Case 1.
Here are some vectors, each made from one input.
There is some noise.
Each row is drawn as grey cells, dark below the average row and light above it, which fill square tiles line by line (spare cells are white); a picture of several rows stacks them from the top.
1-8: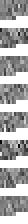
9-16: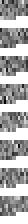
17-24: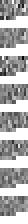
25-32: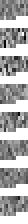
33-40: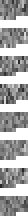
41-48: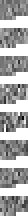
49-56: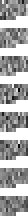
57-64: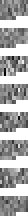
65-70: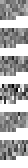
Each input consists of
three true/false values.
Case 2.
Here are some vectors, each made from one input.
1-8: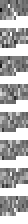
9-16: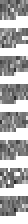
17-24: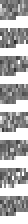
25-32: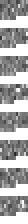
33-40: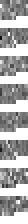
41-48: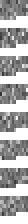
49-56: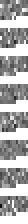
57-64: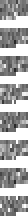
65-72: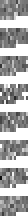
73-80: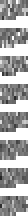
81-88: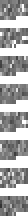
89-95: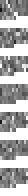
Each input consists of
four true/false values.
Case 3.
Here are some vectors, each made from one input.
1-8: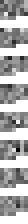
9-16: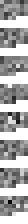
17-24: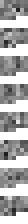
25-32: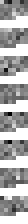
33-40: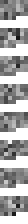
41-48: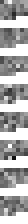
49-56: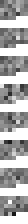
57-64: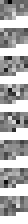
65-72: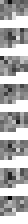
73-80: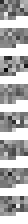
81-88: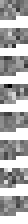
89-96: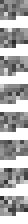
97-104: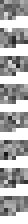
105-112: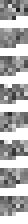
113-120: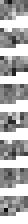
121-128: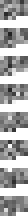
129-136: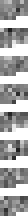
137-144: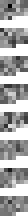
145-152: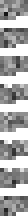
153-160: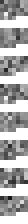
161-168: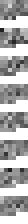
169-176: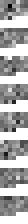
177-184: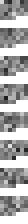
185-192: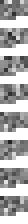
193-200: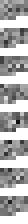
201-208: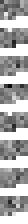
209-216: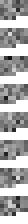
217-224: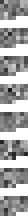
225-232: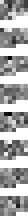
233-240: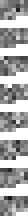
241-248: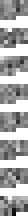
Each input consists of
four true/false values.
